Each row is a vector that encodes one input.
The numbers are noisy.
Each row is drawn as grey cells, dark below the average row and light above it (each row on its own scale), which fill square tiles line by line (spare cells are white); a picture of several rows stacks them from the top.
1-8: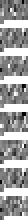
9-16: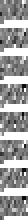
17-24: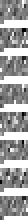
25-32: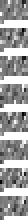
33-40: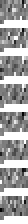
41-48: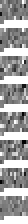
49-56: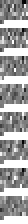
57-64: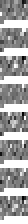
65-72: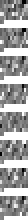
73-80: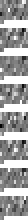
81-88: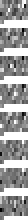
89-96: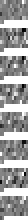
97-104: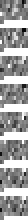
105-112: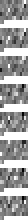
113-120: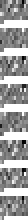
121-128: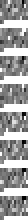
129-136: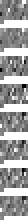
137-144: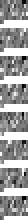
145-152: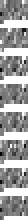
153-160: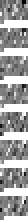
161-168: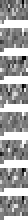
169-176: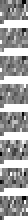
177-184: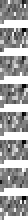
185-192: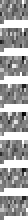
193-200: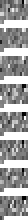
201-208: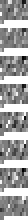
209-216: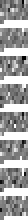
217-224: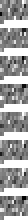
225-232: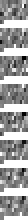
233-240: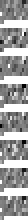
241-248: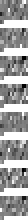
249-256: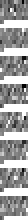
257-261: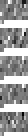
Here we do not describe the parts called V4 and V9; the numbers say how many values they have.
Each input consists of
either one of 6 labels and a value of V4, or one of 7 labels and a value of V9.
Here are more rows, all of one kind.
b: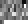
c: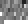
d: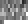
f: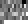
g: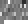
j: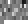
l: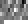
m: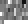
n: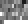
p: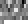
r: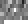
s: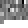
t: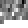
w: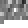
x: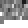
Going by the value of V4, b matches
d, f, n and x.
